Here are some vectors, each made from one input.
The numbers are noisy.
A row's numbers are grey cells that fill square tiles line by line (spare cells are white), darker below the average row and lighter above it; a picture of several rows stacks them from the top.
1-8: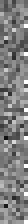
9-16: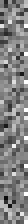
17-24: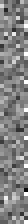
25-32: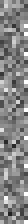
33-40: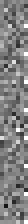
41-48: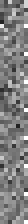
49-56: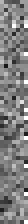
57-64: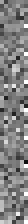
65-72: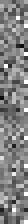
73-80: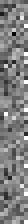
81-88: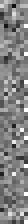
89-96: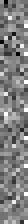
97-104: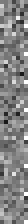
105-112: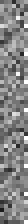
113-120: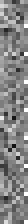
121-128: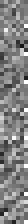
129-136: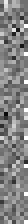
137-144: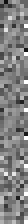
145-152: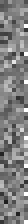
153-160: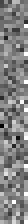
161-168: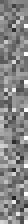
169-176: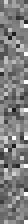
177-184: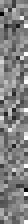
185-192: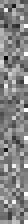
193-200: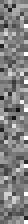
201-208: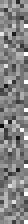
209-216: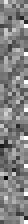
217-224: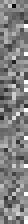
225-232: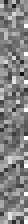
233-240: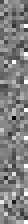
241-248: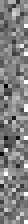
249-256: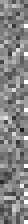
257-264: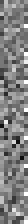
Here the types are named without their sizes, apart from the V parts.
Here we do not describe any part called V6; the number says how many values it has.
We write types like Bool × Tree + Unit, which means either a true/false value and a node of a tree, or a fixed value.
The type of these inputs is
(Bool × Bool × Bool × Bool + Tree) × Line × V6.
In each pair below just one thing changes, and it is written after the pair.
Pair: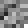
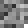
the value of V6
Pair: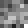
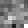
the place on the line
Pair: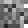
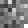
the place on the line
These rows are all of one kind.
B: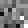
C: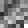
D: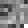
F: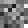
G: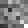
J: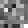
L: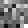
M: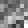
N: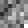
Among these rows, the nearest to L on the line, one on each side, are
F and J.
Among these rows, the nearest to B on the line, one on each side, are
C and N.
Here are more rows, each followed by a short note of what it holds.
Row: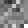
a point on a line, four true/false values and a value of V6
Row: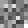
a point on a line, four true/false values and a value of V6
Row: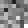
a point on a line, four true/false values and a value of V6
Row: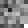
a point on a line, a node of a tree and a value of V6
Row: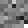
a point on a line, four true/false values and a value of V6
